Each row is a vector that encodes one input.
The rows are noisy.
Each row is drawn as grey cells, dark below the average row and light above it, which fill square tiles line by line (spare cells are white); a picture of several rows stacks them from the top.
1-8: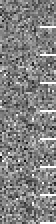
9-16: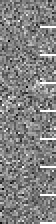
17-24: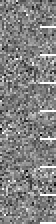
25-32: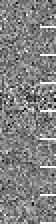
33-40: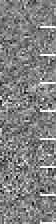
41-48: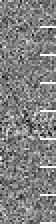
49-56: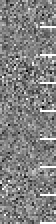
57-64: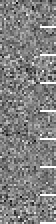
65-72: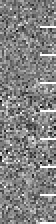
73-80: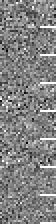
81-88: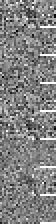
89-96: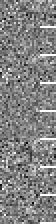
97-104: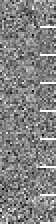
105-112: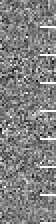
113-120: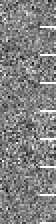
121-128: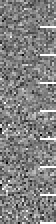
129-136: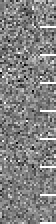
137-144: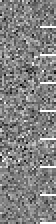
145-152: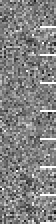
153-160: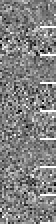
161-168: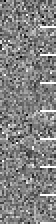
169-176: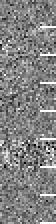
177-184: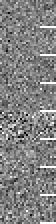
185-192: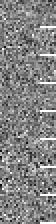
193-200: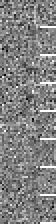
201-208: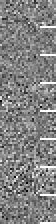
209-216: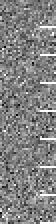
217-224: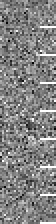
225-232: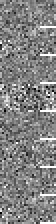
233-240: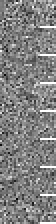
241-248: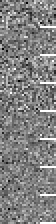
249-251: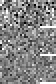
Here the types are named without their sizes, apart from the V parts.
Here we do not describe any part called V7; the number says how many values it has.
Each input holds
a list of items, each either a label and a value of V7, or a point on a line.
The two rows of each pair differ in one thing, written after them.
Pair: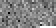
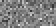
the label in item 2 of the list
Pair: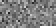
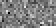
the value of V7 in item 2 of the list
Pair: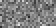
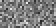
the label in item 1 of the list
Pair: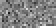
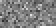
the value of V7 in item 1 of the list
